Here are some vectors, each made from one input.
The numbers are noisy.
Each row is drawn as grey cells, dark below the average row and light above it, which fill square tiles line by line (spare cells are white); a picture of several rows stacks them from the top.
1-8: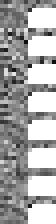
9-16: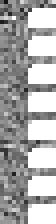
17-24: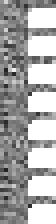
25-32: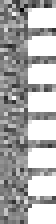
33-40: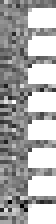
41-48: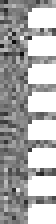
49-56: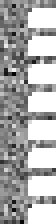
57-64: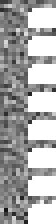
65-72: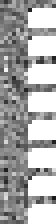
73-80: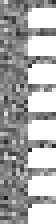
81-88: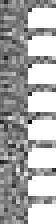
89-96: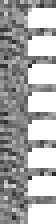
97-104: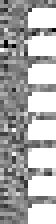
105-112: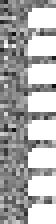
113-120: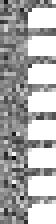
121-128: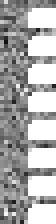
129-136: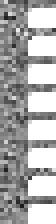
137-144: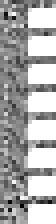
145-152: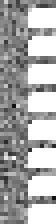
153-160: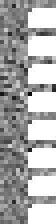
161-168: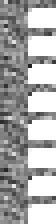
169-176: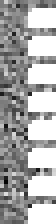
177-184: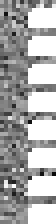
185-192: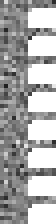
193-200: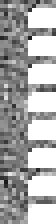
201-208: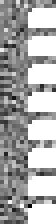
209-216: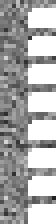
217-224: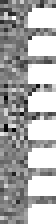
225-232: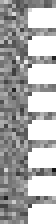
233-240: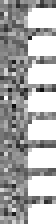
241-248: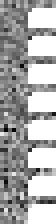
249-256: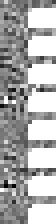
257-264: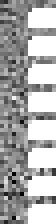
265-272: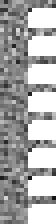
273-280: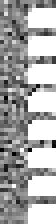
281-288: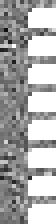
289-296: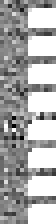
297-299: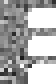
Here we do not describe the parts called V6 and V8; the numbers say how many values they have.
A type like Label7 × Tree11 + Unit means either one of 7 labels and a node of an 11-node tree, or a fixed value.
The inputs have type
Bool × (Circle10 + Unit) + Line9 × V6 × V8.
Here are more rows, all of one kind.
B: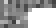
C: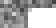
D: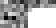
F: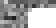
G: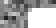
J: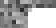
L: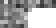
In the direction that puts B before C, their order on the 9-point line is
L, J, G, B, F, D, C.
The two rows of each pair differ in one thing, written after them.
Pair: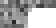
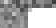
the value of V8
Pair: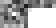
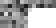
the place on the 9-point line
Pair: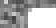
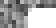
the value of V8
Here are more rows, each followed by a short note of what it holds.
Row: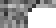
a point on a 10-point circle and a true/false value
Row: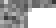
a point on a 9-point line, a value of V6 and a value of V8
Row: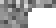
a true/false value
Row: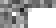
a point on a 9-point line, a value of V6 and a value of V8
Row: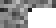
a true/false value
